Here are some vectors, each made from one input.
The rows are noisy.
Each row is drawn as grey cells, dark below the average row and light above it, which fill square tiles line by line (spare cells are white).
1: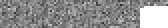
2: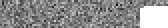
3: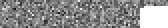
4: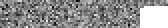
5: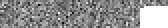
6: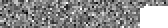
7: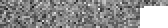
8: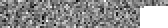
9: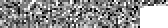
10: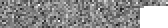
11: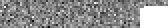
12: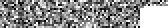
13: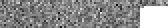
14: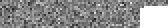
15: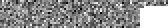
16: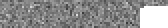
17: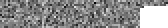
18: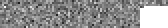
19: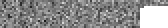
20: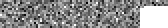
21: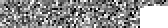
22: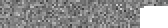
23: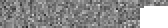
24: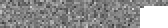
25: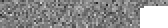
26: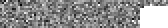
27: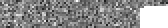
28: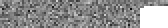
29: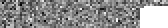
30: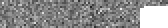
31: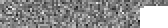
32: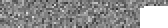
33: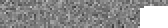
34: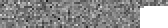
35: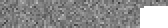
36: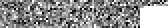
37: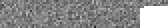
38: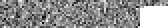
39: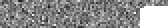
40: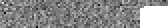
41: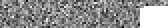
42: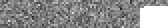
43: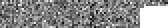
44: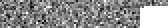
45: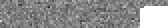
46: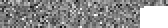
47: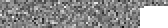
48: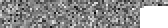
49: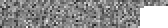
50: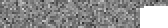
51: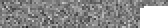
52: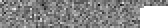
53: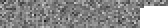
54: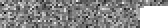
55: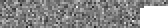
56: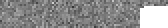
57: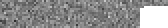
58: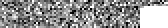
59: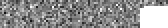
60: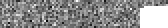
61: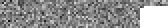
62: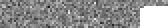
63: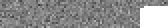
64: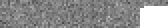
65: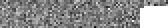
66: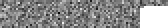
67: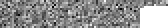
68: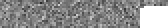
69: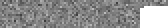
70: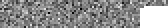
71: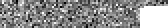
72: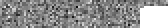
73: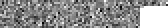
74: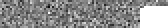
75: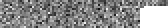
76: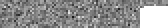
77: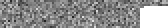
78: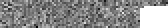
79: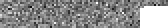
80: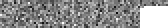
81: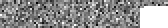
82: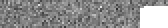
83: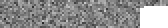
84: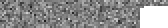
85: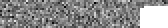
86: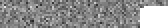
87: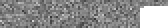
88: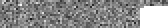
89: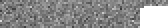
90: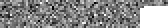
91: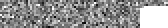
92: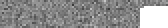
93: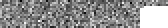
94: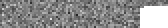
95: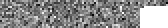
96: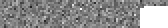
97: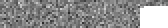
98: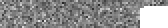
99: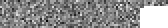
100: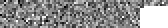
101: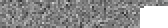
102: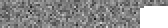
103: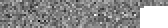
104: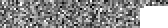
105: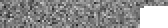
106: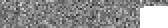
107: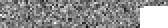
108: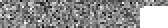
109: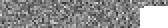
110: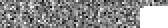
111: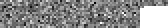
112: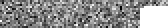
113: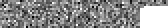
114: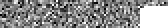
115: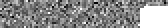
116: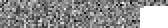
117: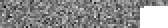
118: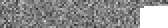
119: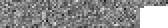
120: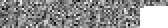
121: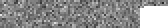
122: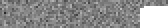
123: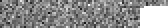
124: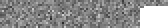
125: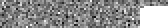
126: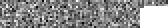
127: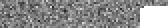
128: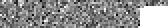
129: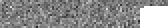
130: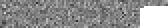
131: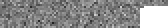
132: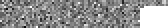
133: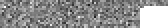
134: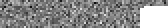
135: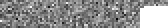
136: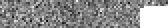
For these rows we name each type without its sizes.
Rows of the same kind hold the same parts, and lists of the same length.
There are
2 kinds of row.
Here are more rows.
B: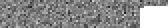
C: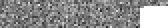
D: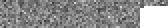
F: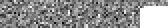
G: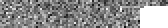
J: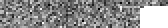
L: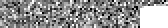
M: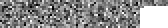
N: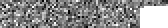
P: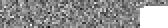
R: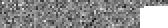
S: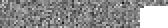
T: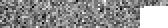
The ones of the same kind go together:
B, C, D, F, G, J, M, N, P, R, S, T
L

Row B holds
a point on a circle, a label and a node of a tree.
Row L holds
a fixed value.
